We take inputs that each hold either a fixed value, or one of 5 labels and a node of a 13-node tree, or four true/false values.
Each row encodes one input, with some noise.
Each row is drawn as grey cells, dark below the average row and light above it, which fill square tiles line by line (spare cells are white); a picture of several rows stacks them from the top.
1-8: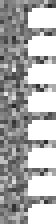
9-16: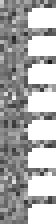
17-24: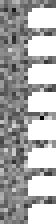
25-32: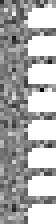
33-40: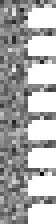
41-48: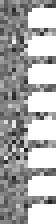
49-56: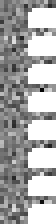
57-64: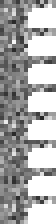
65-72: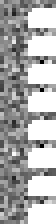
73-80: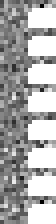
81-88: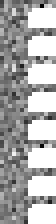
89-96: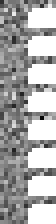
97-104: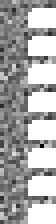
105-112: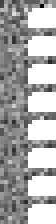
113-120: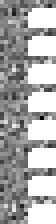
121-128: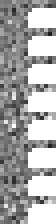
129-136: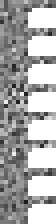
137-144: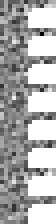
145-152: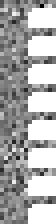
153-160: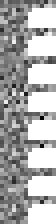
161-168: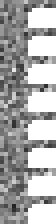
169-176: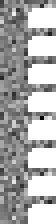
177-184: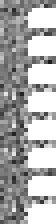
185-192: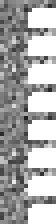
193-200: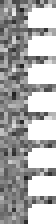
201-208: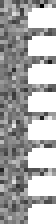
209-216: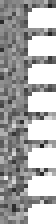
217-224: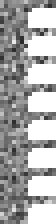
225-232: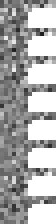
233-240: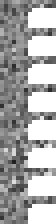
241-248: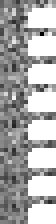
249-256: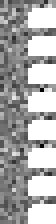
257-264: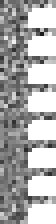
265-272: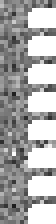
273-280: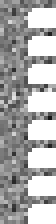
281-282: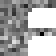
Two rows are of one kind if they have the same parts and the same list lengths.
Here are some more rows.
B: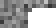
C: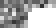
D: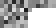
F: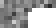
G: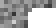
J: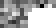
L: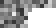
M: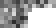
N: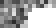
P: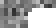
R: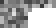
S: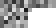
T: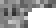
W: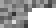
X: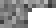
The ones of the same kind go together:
B, F, G, P, T, W, X
C, J, L, M, N, R
D, S

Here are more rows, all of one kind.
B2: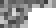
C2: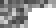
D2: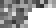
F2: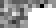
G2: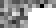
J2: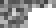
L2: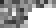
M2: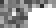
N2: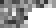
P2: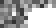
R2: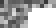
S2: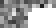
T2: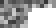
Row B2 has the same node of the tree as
J2, R2 and T2.
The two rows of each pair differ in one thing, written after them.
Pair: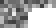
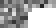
the label
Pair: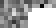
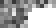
the node of the tree
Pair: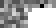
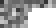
the node of the tree
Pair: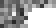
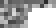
the node of the tree
